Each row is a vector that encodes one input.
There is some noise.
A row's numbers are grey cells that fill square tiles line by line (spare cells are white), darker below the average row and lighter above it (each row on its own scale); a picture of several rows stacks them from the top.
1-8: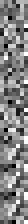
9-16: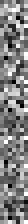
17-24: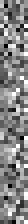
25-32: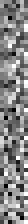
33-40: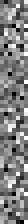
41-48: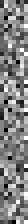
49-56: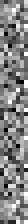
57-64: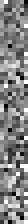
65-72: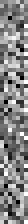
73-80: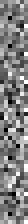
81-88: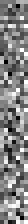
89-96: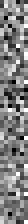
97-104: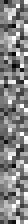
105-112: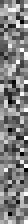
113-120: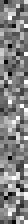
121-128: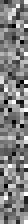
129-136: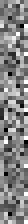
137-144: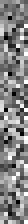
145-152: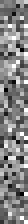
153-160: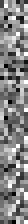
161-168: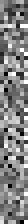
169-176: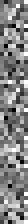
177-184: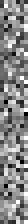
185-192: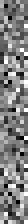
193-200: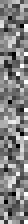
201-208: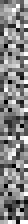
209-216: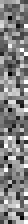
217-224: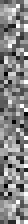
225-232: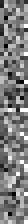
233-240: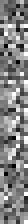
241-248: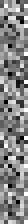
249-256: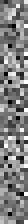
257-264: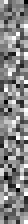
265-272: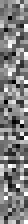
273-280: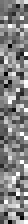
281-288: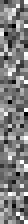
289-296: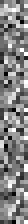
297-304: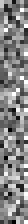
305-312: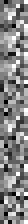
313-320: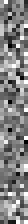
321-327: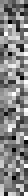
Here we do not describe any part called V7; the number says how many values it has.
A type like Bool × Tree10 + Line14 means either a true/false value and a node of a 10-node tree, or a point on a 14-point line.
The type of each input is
Line10 × V7 + Line11.
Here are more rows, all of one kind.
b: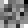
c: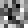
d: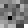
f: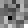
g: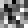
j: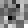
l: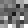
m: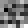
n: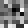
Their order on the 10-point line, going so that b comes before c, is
m, g, b, d, f, l, j, n, c.
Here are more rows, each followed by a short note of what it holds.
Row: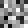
a point on an 11-point line
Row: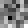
a point on a 10-point line and a value of V7
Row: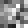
a point on an 11-point line
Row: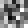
a point on a 10-point line and a value of V7
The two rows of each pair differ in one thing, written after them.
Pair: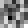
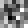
the place on the 10-point line
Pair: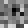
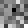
the value of V7
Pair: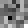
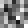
the place on the 10-point line
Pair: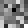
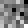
the place on the 10-point line
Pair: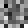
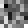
the place on the 10-point line
